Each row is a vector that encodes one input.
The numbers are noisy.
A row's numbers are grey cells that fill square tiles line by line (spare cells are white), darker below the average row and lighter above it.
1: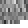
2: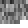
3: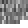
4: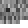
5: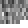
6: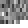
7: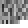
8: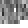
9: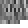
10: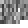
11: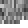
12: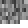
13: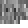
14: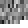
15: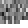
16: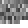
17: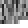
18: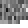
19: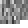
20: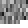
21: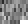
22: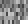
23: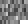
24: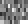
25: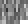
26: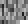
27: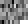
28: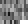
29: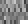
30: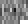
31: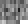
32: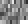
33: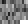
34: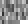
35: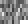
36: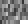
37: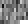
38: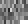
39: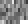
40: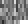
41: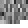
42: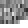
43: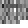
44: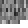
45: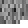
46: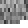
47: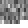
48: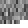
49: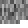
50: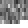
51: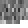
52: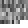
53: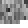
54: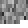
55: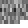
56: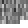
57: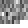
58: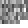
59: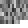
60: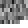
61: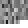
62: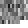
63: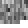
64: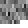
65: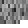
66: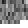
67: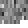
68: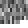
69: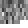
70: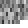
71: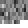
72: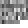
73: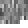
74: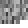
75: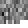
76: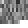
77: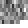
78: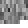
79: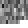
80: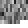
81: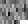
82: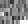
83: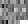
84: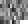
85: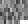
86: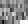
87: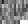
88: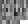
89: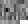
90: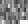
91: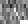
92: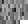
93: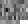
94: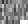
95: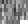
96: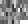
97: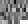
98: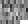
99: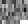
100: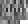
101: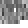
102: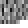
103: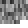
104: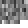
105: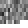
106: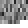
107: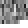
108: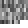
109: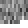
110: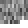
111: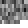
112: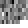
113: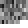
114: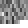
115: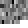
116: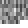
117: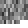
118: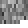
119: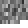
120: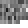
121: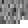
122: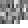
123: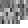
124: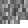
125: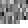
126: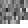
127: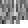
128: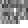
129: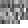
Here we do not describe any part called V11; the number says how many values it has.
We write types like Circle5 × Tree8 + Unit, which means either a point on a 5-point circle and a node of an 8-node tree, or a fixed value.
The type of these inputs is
Bool × Bool × Bool × Bool × (Line5 + V11).
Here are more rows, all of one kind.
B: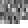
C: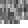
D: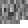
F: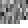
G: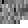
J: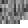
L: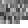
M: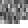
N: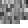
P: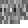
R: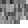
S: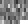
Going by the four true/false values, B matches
C, M and S.
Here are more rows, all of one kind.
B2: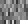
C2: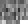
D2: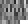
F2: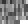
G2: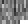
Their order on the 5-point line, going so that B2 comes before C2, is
B2, F2, G2, C2, D2.
